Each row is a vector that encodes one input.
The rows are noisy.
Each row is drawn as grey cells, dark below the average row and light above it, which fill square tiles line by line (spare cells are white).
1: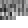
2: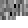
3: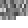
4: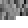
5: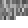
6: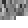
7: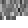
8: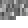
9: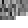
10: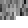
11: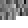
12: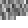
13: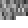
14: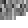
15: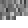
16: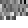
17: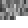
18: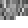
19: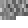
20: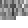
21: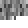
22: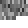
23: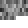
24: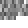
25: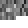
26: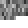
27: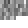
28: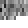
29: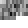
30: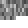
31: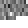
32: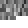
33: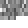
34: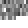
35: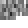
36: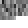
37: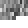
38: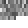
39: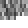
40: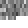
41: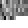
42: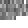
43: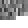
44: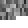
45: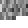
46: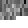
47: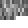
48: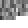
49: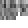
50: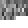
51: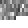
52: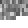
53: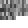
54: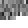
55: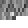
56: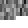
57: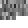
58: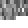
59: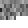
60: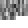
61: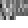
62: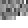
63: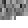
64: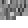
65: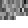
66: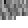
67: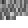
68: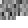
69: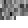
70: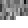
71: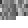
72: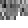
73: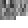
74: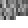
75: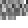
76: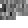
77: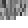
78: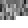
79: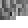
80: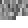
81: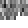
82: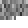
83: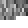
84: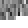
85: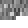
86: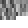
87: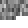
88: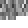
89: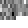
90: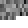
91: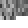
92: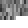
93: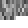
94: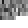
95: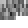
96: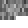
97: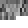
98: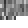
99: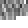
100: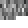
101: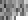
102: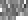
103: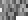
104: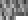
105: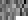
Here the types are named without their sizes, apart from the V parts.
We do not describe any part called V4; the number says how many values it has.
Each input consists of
a point on a circle and a true/false value, together with a list of values of V4.
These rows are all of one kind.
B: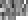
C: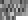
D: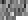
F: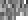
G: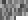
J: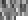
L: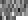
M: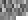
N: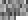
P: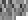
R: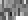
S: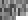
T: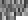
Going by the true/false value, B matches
F, N and R.
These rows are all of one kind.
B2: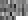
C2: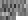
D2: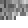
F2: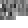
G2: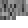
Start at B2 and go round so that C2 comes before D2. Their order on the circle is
B2, F2, C2, G2, D2.
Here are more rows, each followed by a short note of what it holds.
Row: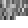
a point on a circle and a true/false value, together with the empty list
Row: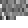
a point on a circle and a true/false value, together with a list of two items
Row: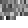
a point on a circle and a true/false value, together with a list of two items
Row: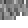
a point on a circle and a true/false value, together with a list of two items
